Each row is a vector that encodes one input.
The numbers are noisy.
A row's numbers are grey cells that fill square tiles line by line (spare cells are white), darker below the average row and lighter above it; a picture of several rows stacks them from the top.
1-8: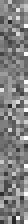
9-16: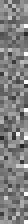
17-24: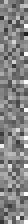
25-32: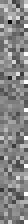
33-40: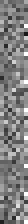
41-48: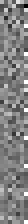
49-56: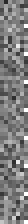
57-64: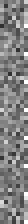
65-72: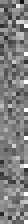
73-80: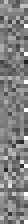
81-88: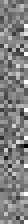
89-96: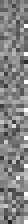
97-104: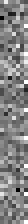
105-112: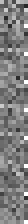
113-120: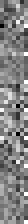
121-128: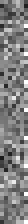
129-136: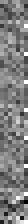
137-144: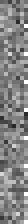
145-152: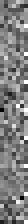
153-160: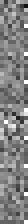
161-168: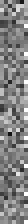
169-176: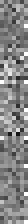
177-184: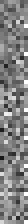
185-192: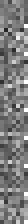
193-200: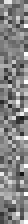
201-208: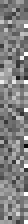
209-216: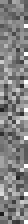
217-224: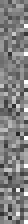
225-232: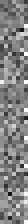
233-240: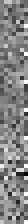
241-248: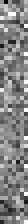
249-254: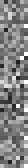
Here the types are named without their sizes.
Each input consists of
a point on a line, together with either a point on a line, or a node of a tree.
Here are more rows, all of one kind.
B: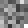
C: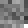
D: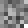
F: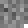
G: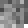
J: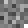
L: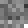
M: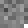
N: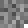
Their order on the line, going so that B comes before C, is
B, D, L, C, G, M, F, N, J.
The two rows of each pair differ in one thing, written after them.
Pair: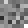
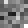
the node of the tree
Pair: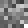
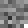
the place on the line
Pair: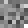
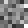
the node of the tree
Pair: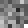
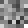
the place on the line
